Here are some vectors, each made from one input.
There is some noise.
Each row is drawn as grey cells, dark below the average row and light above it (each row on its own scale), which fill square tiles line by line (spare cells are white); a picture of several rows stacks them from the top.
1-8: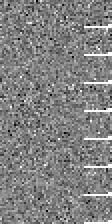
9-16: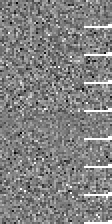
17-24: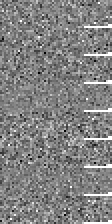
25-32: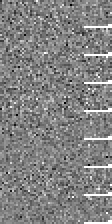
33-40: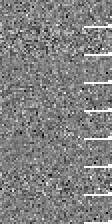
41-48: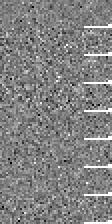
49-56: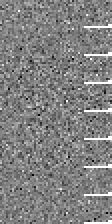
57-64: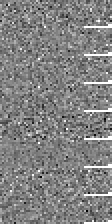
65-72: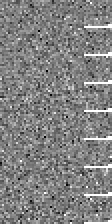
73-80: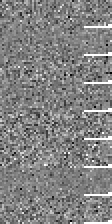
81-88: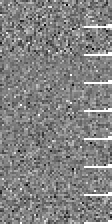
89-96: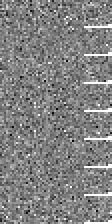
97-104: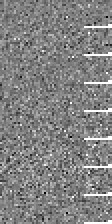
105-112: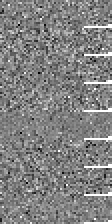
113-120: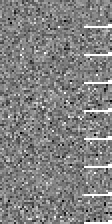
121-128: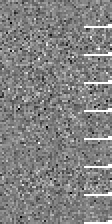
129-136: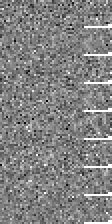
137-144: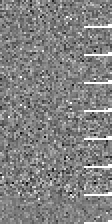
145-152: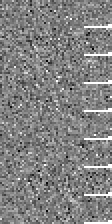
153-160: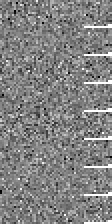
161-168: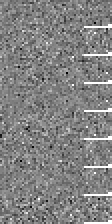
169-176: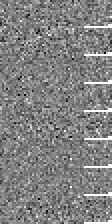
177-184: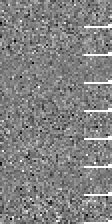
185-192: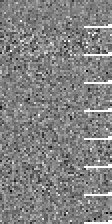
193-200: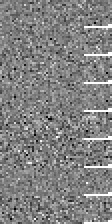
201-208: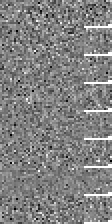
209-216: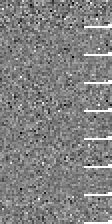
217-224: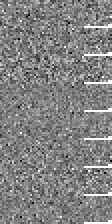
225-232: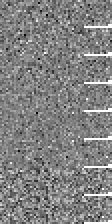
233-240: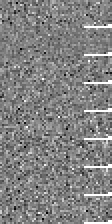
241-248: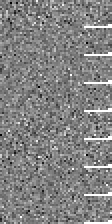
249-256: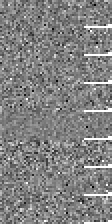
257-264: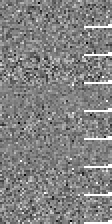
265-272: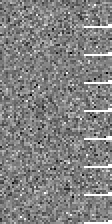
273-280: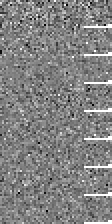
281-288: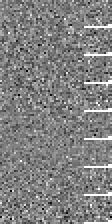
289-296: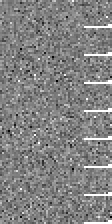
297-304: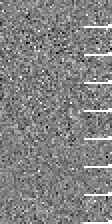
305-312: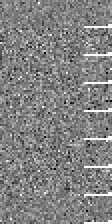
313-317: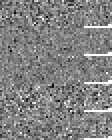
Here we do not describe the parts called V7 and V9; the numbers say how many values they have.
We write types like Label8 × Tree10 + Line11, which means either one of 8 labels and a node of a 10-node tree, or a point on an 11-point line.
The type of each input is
Bool × Bool × Bool × Label5 × (Tree10 + V7) × V9 + Unit.
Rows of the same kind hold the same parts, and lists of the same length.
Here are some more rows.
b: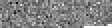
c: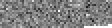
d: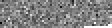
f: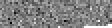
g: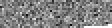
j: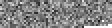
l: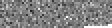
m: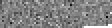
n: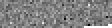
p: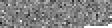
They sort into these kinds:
b, c, f, l
d, g, m, n, p
j

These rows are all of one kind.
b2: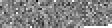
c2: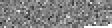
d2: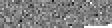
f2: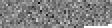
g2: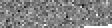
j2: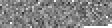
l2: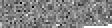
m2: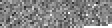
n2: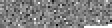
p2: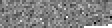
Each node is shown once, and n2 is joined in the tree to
p2.
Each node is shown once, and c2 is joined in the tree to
j2.
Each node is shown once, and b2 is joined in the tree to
d2.
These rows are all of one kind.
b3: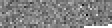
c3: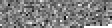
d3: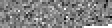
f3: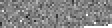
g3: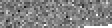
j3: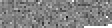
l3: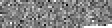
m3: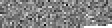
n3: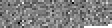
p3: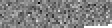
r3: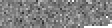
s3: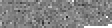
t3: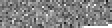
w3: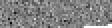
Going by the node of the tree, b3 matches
g3, m3, p3 and w3.
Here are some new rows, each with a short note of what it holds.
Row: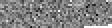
one of 5 labels, three true/false values, a value of V7 and a value of V9
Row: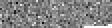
one of 5 labels, a node of a 10-node tree, three true/false values and a value of V9
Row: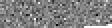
one of 5 labels, three true/false values, a value of V7 and a value of V9
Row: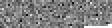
one of 5 labels, three true/false values, a value of V7 and a value of V9
